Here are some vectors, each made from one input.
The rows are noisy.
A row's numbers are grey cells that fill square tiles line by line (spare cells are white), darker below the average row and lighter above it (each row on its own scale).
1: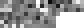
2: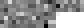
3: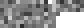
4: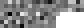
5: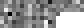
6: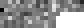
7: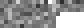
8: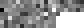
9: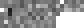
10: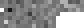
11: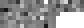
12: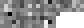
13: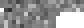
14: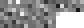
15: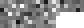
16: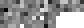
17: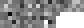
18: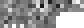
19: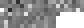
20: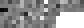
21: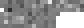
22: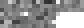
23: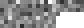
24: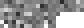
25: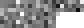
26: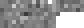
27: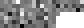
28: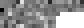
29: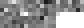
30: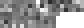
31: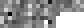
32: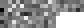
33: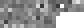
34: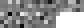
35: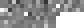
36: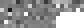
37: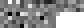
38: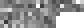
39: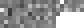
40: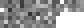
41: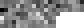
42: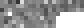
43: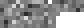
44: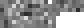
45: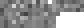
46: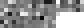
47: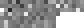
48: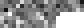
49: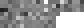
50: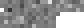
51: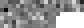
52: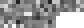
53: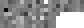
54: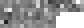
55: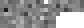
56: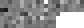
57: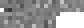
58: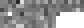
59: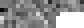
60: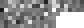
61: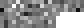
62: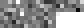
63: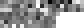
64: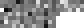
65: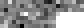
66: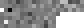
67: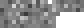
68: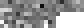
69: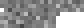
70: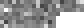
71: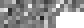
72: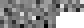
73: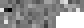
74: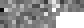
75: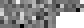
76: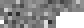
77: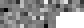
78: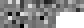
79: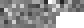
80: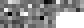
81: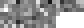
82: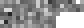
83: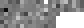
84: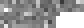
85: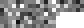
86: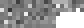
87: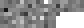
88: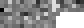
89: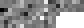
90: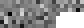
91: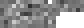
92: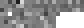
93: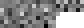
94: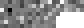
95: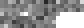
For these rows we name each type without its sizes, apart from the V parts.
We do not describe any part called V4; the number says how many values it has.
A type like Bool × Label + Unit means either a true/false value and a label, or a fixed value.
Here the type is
Label × Line × V4.
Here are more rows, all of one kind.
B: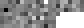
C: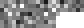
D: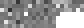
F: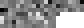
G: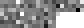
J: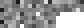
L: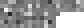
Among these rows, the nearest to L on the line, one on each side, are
F and J.
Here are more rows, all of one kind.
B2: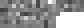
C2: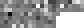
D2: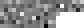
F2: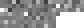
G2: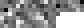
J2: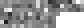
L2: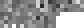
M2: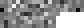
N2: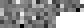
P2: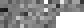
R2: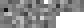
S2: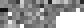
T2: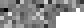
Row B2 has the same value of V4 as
N2, P2 and R2.
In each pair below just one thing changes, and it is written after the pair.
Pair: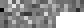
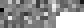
the value of V4
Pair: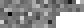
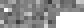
the value of V4
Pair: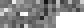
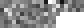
the label
